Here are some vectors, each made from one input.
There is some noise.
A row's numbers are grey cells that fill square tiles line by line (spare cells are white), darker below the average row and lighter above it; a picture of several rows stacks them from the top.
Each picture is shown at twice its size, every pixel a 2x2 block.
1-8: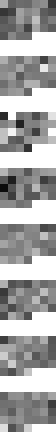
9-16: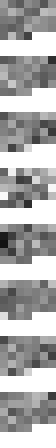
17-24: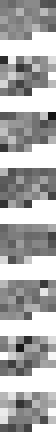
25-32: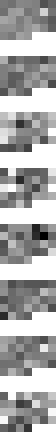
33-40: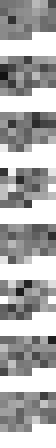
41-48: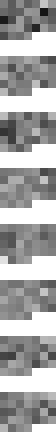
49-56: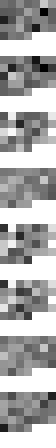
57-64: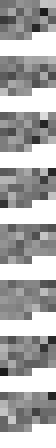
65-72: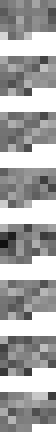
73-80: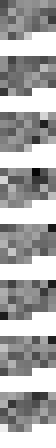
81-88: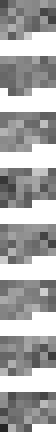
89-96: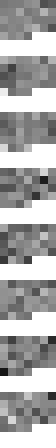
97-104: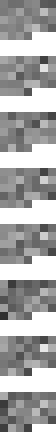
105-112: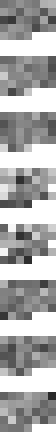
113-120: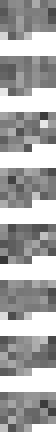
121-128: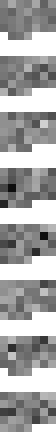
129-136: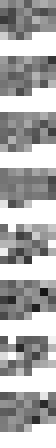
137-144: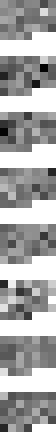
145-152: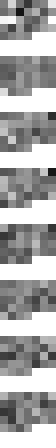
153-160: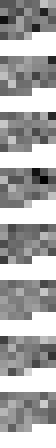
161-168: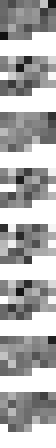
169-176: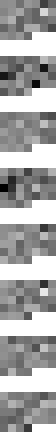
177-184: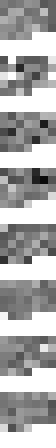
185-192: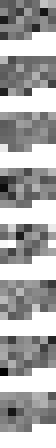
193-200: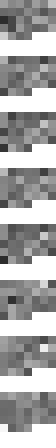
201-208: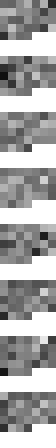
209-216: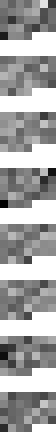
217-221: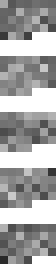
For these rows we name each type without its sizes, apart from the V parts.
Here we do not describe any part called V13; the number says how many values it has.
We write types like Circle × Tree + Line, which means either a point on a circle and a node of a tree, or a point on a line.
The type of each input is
(Bool × Bool × Bool + Unit) × V13 + Line.
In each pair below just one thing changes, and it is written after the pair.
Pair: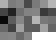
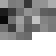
the value of V13
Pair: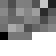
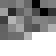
one of the three true/false values
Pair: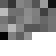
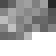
the value of V13
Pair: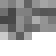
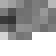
the value of V13
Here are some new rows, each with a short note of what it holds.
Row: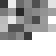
a point on a line
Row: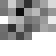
a point on a line
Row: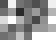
a point on a line
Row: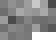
three true/false values and a value of V13
